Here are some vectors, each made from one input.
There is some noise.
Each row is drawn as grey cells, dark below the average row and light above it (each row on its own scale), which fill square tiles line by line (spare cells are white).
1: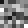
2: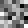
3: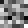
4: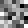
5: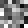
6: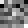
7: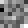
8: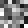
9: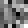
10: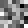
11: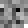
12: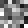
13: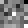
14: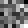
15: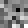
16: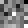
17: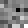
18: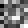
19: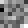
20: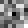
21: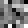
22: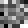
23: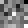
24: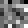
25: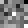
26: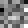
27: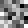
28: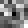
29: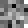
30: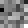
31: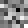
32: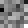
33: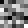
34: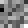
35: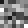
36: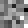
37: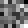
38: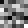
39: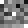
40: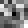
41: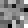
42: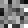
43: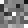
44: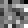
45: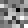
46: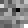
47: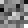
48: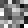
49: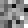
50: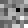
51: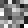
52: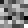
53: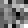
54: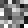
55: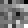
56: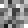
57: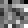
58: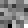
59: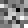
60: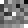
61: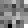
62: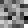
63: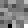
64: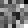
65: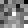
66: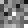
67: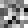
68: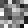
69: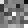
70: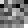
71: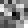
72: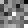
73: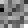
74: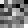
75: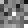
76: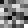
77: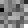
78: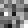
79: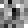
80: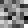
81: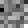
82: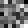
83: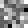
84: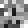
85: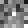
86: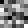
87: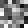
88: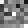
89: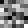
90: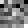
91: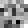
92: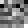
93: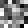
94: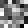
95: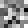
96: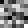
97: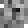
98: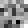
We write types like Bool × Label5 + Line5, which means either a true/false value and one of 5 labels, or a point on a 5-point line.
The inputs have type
Line7 × List2(Line6).
